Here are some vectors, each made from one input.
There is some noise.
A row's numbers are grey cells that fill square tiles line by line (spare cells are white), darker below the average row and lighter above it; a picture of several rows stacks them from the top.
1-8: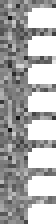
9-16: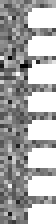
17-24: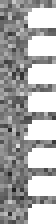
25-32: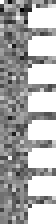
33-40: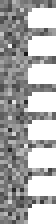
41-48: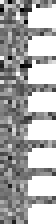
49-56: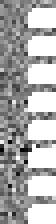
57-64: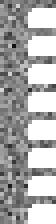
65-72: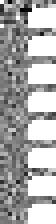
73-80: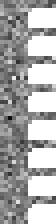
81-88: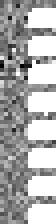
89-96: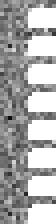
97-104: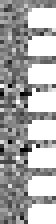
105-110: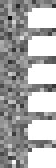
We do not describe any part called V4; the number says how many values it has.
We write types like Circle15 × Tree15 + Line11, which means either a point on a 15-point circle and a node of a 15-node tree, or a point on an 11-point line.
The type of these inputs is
List2(Line5 × V4).
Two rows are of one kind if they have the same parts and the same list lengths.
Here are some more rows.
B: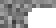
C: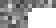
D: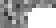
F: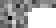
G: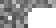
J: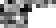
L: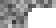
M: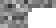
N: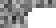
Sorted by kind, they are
B, G, L, M, N
C, D, F
J

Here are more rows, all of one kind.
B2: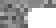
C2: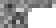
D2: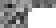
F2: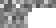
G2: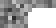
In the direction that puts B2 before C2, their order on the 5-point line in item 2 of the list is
B2, F2, C2, G2, D2.
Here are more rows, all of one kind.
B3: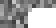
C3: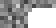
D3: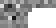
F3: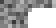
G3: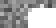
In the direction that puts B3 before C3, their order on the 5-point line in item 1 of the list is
F3, G3, B3, C3, D3.
